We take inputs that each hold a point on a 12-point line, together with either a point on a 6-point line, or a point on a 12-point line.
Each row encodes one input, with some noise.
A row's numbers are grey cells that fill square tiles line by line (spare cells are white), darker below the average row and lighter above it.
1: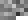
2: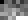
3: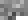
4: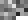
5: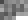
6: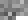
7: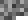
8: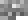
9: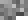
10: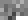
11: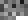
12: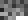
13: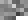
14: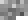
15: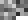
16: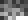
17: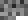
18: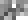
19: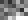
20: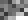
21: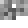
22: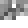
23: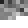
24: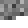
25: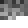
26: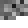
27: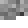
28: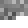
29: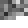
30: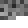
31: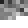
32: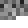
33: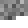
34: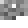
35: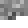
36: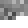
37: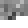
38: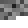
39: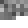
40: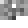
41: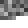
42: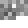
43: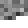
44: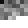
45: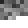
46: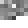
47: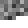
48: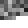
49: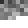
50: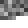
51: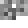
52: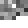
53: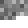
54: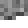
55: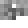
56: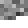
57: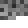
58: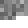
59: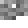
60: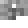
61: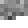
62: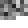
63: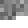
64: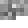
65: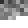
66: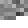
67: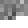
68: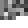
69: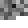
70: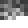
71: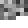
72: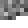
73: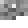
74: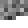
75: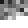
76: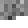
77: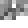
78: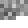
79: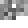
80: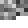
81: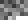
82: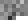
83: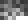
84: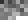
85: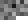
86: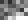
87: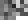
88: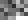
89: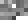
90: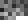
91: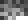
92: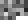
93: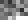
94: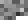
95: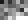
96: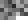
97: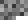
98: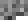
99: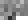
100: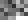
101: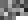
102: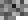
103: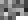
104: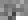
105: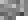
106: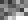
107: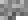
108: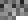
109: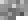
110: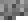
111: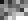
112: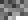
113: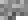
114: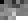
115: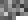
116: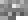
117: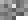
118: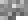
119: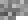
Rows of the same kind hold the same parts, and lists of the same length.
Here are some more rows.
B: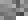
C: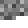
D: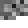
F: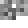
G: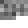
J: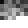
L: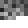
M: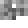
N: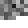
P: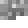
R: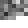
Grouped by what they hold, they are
B, C, F, G, M, P
D, J, L, N, R

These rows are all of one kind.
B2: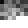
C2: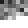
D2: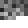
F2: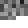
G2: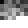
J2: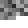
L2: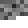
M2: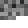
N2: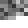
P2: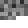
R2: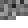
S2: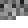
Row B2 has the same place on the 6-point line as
C2 and G2.
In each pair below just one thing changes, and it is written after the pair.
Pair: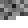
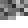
the place on the 12-point line
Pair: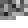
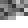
the place on the 6-point line
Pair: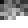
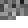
the place on the 6-point line
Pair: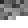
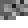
the place on the 6-point line
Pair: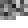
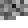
the place on the 12-point line
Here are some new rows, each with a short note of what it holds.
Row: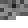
a point on a 6-point line and a point on a 12-point line
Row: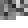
a point on a 6-point line and a point on a 12-point line
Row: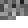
a point on a 6-point line and a point on a 12-point line
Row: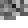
a point on a 6-point line and a point on a 12-point line
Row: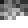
a point on a 6-point line and a point on a 12-point line
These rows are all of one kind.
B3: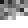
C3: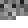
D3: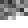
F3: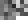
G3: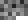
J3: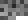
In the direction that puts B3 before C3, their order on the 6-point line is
B3, D3, J3, G3, F3, C3.
